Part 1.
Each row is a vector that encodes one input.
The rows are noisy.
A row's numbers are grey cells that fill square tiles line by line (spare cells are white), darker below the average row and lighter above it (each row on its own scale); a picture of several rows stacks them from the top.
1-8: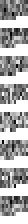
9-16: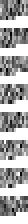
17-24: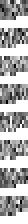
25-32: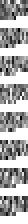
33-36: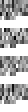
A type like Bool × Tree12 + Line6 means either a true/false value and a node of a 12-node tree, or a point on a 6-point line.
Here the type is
Label7.
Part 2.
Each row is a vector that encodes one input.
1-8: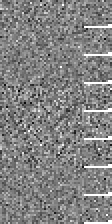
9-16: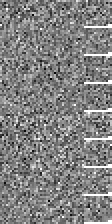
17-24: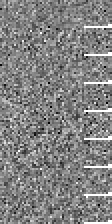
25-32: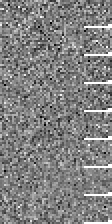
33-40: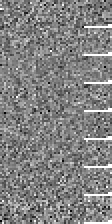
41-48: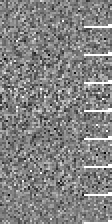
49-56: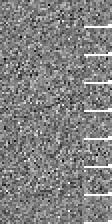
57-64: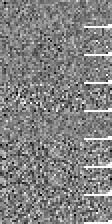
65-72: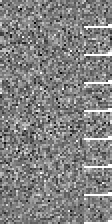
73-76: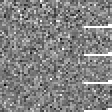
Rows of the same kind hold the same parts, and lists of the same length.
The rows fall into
2 kinds.
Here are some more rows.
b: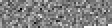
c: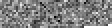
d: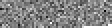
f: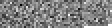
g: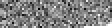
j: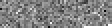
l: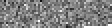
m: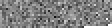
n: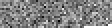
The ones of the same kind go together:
b, c, d, f, j, l, m, n
g

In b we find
a point on an 8-point circle.
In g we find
a fixed value.
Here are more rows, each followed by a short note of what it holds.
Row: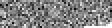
a fixed value
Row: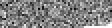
a fixed value
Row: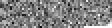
a fixed value
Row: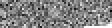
a fixed value
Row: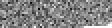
a fixed value
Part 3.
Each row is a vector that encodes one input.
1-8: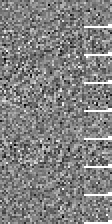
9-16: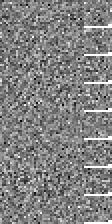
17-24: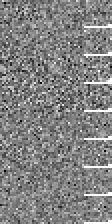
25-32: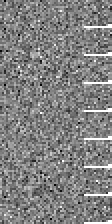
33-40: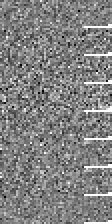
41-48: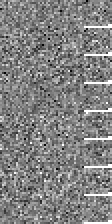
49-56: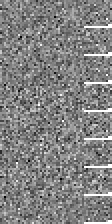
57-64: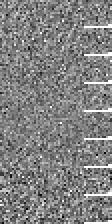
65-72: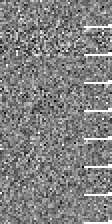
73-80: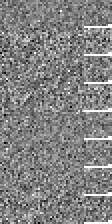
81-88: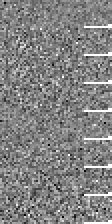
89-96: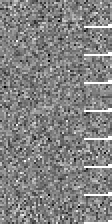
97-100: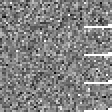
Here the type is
Circle8 + Unit.
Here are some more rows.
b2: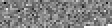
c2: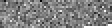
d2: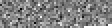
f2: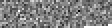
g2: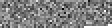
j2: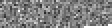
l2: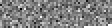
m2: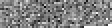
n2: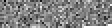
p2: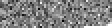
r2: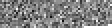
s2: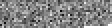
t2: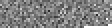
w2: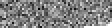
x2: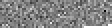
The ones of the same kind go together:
b2, c2, d2, f2, g2, j2, l2, m2, n2, r2, s2, t2, x2
p2, w2

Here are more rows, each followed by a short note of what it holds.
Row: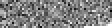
a fixed value
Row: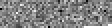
a point on an 8-point circle
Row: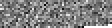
a point on an 8-point circle
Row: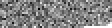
a fixed value
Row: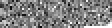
a fixed value
